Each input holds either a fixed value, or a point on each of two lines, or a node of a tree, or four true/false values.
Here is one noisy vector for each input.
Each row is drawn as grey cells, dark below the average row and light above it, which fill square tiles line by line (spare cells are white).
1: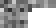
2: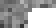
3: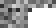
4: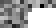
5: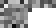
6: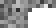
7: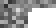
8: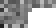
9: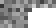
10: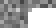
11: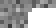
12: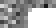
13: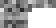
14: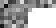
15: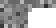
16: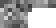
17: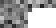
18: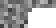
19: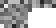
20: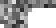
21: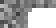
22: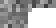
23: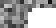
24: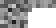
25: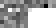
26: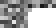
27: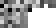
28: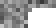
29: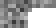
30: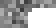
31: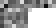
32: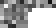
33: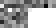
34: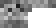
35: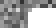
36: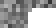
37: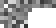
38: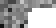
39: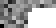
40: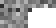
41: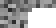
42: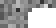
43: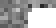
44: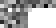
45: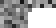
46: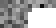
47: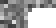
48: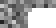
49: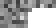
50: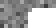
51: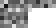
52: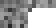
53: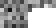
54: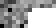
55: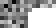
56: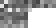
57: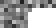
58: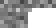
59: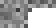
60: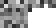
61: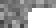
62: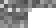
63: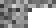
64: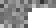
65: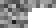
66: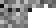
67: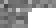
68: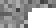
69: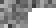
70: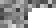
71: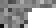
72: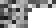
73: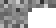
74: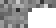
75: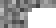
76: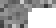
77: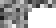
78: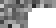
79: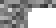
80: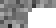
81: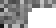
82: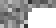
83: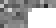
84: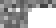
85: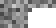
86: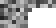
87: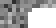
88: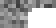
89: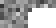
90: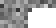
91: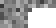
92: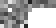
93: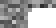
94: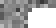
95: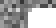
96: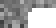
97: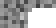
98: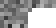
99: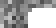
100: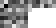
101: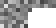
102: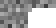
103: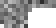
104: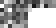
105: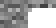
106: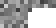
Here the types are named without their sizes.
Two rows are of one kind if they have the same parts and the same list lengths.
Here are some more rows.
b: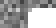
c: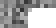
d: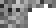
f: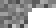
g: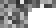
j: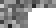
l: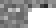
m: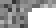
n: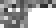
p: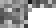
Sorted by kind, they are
b, f, j, l, n
c, g
d, p
m

